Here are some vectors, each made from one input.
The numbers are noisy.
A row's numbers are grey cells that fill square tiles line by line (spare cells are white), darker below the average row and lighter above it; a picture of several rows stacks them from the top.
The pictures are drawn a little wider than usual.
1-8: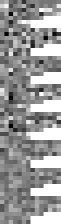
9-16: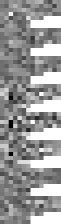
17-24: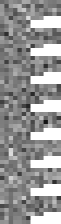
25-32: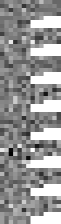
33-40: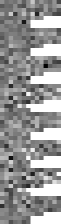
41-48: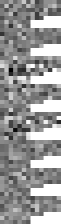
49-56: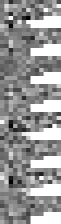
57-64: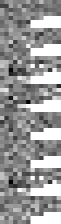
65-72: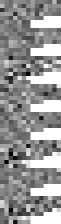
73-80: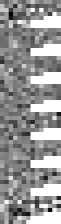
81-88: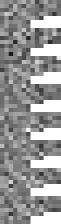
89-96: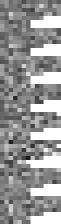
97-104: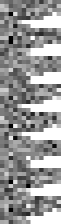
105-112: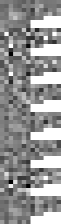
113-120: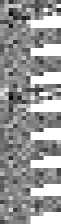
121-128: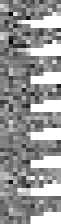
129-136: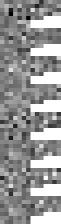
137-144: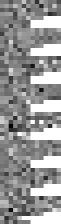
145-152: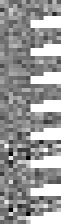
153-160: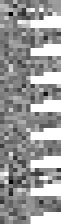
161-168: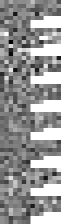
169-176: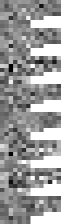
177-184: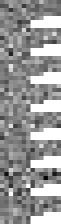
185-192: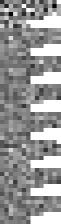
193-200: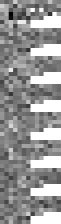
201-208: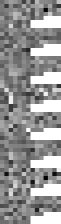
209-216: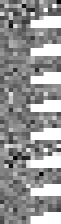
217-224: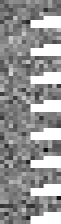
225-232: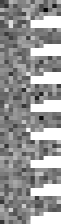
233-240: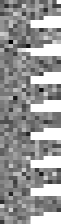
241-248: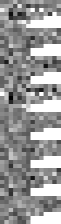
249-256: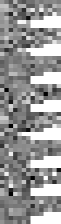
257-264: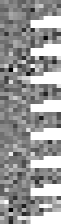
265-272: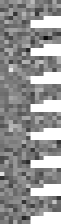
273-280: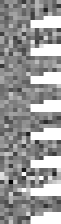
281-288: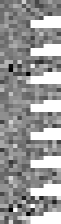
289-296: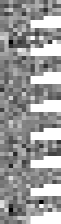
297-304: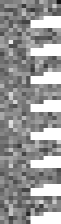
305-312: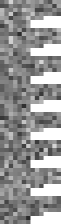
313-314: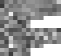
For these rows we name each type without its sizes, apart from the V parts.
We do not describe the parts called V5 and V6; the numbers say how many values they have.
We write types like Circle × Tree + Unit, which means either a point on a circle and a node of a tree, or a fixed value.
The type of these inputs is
((Bool × Bool × Bool + Unit) × Line + V5) × (Line + V6).
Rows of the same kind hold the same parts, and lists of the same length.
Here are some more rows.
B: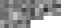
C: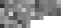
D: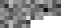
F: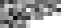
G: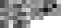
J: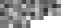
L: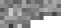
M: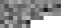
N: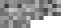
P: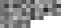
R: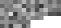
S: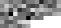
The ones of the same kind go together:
B, P
C, G, R
D, M
F
J, L, N
S

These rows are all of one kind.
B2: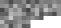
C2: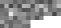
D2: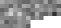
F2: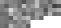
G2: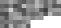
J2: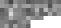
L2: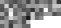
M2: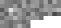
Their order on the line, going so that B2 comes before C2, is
M2, G2, F2, J2, L2, B2, C2, D2.
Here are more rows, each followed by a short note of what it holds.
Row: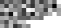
a value of V5 and a value of V6
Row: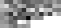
a value of V5 and a value of V6
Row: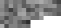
a point on each of two lines
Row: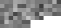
a point on each of two lines and three true/false values
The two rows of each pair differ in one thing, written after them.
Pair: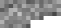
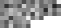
the value of V6
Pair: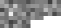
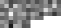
one of the three true/false values
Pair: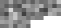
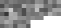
the place on the line
